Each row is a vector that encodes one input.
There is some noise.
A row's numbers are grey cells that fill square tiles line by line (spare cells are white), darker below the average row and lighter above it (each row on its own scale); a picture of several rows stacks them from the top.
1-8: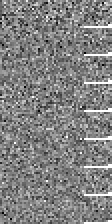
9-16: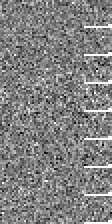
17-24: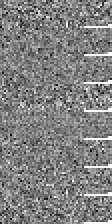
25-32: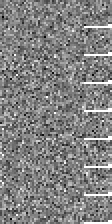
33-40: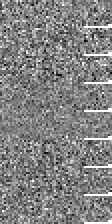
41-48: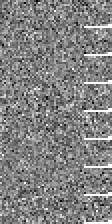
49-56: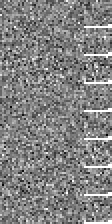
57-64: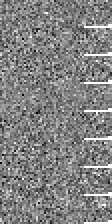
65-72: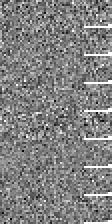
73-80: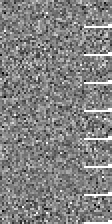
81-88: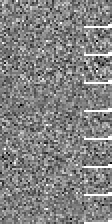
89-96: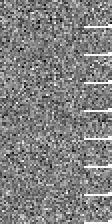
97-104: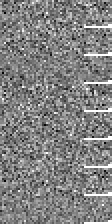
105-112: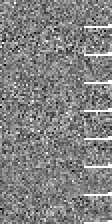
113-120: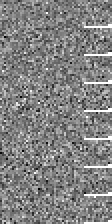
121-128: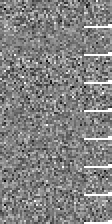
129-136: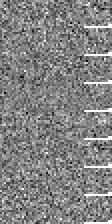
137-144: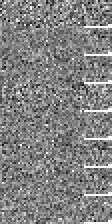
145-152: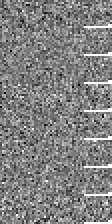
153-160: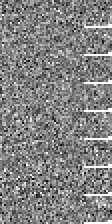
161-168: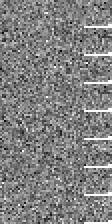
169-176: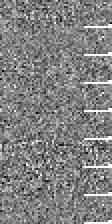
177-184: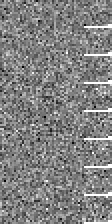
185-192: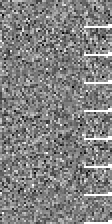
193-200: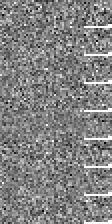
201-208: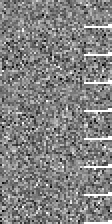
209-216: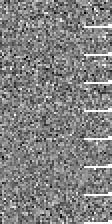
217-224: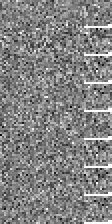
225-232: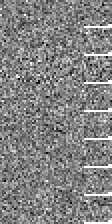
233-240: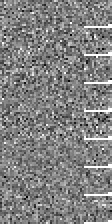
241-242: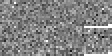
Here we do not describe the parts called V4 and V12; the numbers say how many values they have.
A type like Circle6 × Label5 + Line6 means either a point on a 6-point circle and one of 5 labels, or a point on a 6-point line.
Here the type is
Bool × V4 × V12 + Circle8 + Unit.
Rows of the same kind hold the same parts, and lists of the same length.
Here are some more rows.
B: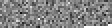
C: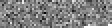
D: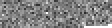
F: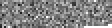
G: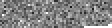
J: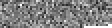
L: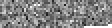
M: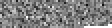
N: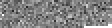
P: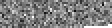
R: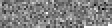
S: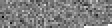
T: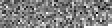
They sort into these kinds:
B, F, L, M, P, S
C
D, G, J, N, R, T

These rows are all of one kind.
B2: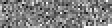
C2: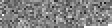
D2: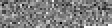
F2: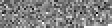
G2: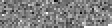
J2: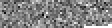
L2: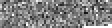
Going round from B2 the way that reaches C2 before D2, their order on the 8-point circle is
B2, G2, C2, F2, D2, J2, L2.
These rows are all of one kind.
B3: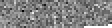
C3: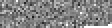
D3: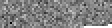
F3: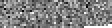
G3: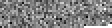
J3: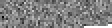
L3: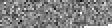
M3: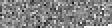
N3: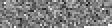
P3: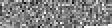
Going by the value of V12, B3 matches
F3, M3 and P3.
